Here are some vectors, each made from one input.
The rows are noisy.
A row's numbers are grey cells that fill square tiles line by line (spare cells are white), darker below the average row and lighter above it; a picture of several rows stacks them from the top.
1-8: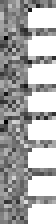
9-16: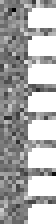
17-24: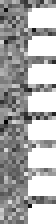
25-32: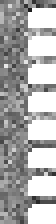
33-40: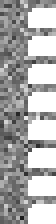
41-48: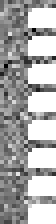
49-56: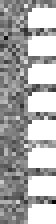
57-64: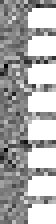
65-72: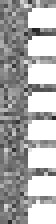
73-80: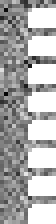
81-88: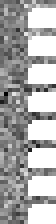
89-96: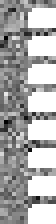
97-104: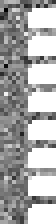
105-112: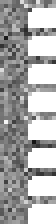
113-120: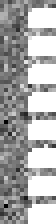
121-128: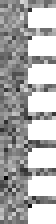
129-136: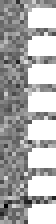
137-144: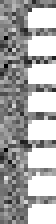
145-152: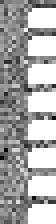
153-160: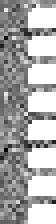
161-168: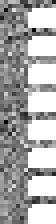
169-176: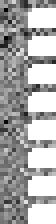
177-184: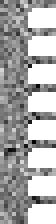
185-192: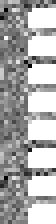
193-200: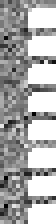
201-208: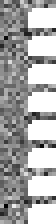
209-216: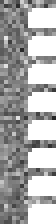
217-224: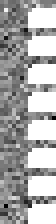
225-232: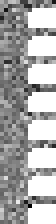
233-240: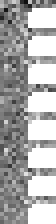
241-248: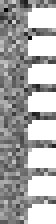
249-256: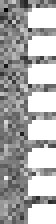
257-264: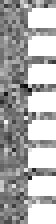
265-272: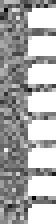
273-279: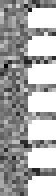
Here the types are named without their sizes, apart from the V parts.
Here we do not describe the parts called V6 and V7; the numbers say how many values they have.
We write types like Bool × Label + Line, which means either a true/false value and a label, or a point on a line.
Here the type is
(Bool × Bool × Bool + Unit + V6 × V7) × Line.
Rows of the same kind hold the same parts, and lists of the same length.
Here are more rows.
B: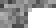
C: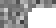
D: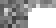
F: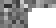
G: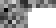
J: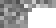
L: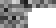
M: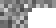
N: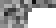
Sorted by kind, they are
B, N
C, D, F, J, M
G, L

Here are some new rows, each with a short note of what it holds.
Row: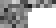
a point on a line
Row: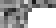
a point on a line, a value of V6 and a value of V7
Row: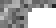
a point on a line, a value of V6 and a value of V7
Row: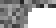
a point on a line, a value of V6 and a value of V7
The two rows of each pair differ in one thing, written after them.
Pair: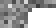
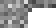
the value of V6
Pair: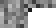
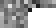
the value of V6
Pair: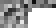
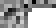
the value of V6
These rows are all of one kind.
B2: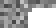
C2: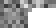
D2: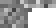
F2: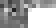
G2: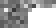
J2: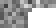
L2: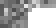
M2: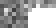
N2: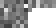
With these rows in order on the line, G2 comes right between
B2 and F2.
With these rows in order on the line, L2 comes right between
M2 and N2.
